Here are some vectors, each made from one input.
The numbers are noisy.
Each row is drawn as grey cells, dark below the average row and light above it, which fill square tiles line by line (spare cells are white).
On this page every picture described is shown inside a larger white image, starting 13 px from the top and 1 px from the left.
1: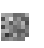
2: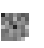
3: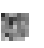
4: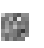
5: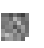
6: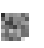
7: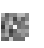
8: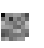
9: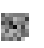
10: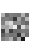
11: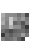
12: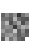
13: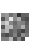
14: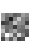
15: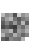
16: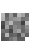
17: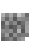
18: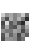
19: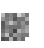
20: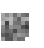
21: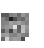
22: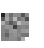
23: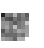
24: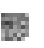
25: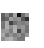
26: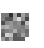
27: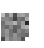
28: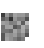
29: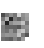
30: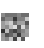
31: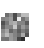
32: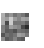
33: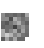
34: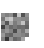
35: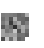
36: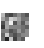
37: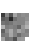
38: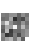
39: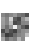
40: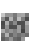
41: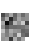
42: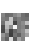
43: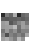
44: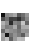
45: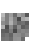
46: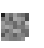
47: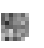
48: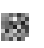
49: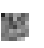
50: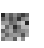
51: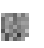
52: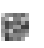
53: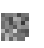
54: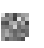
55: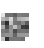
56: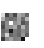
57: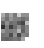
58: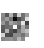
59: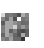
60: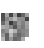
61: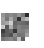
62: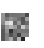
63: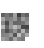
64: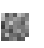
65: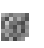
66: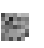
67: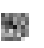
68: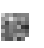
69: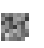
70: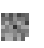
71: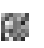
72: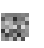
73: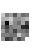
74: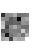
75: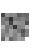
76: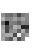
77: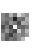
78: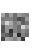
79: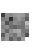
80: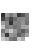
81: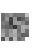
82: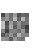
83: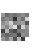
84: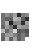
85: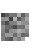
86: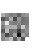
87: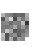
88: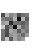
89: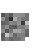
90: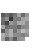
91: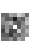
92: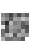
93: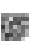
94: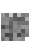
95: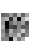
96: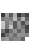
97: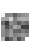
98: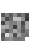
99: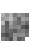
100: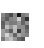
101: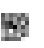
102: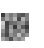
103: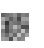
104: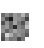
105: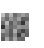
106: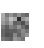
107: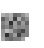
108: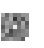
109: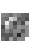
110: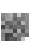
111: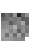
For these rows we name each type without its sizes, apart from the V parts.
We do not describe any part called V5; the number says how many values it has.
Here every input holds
a true/false value and a value of V5, together with a list of points on a line.
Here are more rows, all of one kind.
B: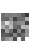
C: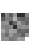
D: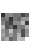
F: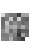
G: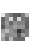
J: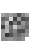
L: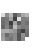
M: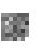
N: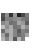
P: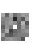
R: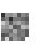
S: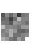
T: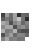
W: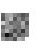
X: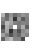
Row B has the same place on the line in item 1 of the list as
C, J, M and R.
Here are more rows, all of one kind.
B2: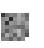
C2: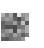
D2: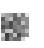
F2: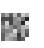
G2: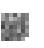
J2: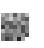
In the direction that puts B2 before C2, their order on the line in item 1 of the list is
B2, G2, J2, C2, F2, D2.
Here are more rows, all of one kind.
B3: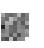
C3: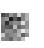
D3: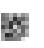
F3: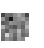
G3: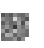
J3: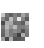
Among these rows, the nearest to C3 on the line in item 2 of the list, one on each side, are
F3 and J3.
